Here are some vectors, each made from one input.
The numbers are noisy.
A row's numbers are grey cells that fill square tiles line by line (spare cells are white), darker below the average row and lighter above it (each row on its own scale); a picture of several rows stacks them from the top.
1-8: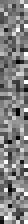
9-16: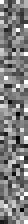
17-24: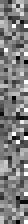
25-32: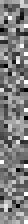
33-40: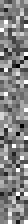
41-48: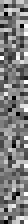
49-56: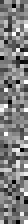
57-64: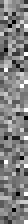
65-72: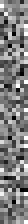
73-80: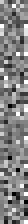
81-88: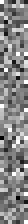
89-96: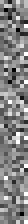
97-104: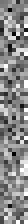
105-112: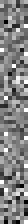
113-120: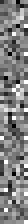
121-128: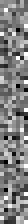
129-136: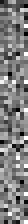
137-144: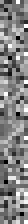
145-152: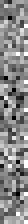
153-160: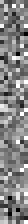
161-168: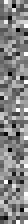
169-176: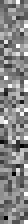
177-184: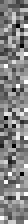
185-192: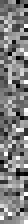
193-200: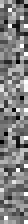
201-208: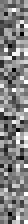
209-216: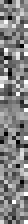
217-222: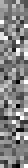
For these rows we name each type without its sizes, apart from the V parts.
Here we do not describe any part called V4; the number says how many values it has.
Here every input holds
a value of V4, together with a list of points on a line.
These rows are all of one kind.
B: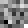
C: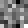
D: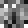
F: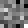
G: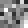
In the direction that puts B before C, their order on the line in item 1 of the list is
B, C, G, F, D.
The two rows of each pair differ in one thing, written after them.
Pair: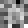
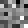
the place on the line in item 1 of the list
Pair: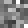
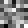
the place on the line in item 1 of the list
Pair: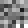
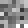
the place on the line in item 1 of the list
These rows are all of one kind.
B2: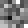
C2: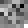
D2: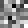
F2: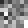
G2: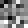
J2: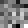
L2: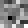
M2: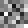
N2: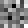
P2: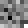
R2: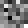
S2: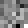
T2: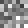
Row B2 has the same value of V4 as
G2, L2, P2 and R2.
